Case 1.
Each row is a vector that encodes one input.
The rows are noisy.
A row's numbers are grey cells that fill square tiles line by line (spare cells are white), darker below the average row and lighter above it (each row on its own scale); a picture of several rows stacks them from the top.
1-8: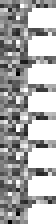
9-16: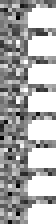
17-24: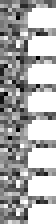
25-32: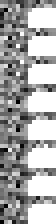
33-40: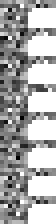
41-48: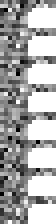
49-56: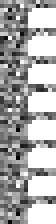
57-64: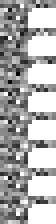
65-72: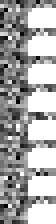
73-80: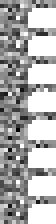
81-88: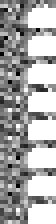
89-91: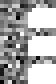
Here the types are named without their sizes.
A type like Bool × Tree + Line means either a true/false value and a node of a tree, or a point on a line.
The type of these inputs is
Line.
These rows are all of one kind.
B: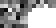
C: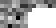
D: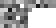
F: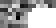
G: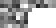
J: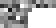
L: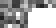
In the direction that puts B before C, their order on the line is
D, J, G, L, B, F, C.
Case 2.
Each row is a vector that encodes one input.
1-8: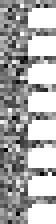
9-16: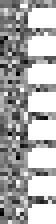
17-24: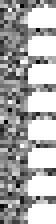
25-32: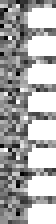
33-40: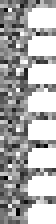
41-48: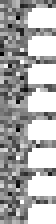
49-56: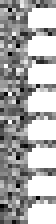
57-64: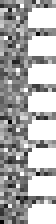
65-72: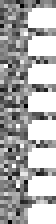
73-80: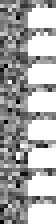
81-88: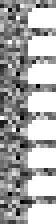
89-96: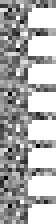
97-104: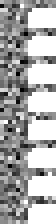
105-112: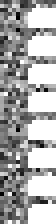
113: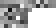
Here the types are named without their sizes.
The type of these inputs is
Line.
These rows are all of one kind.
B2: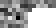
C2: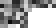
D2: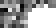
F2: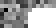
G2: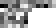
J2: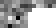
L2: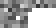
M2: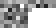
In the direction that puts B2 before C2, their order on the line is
J2, B2, D2, F2, C2, G2, L2, M2.
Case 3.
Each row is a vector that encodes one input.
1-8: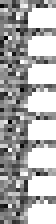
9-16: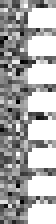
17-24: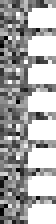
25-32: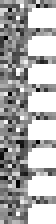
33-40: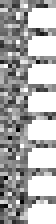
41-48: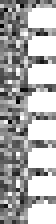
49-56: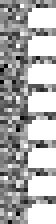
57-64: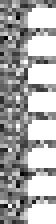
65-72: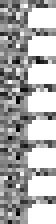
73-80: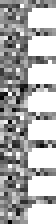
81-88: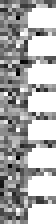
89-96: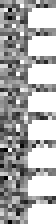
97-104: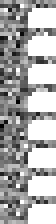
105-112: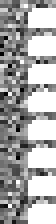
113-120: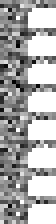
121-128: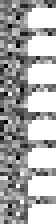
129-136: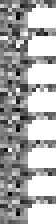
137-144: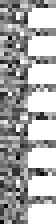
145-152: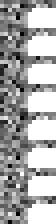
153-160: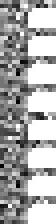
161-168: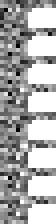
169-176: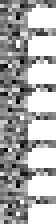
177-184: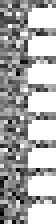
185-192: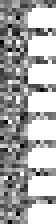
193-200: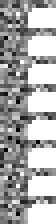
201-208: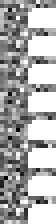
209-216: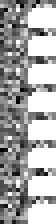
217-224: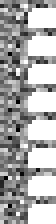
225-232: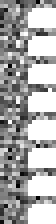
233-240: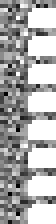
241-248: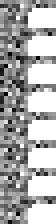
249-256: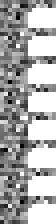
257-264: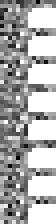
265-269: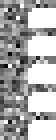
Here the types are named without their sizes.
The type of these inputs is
Line.
